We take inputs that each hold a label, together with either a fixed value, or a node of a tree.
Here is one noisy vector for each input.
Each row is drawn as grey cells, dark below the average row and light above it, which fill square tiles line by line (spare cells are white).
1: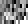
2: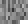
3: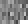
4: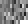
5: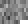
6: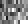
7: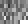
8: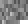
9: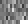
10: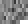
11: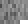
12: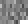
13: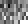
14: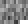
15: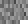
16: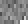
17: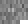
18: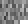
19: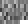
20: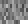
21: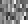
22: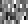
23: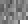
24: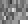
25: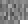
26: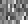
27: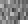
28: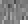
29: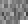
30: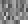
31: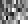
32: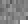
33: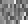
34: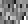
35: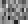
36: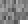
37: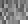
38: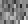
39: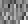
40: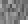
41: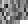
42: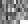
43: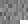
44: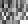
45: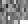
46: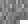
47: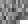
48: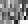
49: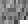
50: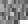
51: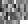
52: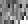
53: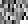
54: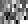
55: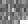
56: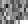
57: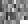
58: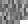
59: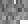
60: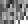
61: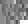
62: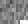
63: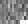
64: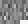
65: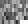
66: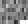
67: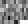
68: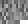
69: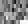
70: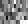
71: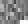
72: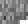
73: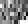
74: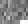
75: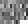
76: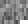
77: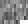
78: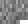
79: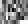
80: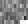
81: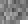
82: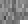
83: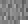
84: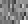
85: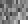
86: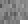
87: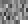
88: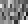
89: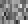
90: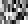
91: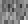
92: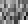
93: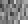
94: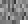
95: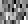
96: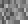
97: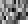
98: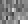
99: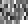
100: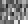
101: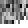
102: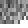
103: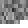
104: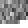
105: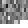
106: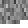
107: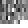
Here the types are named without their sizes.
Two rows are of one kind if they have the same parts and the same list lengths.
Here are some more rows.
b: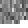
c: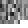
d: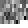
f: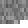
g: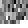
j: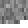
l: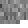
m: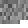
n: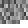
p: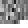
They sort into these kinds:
b, f, g, m, p
c, d, j, l, n

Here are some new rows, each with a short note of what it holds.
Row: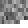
a label
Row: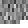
a label and a node of a tree
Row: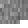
a label and a node of a tree
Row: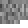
a label
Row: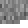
a label
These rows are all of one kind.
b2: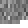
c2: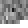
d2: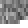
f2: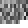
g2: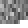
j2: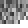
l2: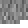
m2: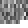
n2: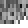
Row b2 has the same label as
j2 and n2.
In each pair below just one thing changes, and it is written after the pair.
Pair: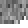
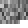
the label
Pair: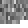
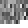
the label
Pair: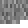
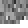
the node of the tree
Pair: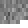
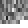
the label
